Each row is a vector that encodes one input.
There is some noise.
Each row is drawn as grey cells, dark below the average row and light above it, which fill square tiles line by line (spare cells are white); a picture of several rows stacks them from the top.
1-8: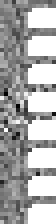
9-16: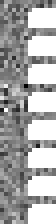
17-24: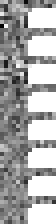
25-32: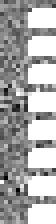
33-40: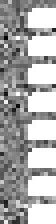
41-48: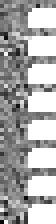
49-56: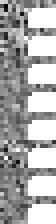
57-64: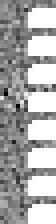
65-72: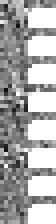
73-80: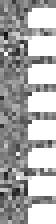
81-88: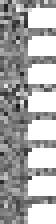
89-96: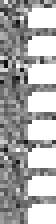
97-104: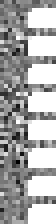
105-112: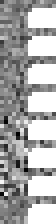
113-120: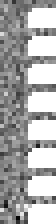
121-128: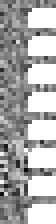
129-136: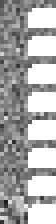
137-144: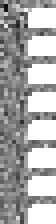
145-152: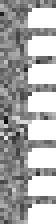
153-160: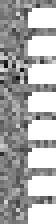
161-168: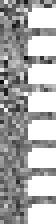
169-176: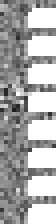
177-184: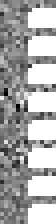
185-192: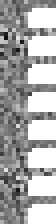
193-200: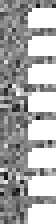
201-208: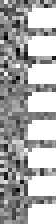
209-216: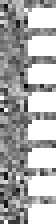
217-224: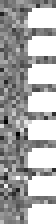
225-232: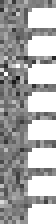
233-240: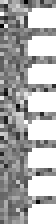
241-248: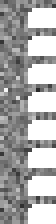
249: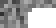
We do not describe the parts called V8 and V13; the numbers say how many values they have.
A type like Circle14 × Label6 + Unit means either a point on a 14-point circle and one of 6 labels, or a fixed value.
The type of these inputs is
Bool × (Line6 + V13) + V8.
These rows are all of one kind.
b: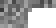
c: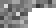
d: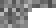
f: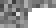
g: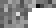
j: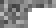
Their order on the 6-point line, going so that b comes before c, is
f, b, d, g, j, c.
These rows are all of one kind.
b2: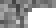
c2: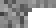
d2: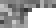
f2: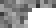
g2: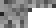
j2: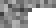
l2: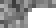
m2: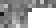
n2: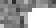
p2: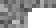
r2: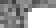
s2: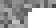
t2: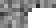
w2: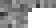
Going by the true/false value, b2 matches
l2, n2 and r2.
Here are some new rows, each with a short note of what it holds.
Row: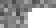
a true/false value and a value of V13
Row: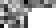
a value of V8
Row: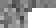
a true/false value and a value of V13
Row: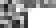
a value of V8
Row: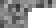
a point on a 6-point line and a true/false value
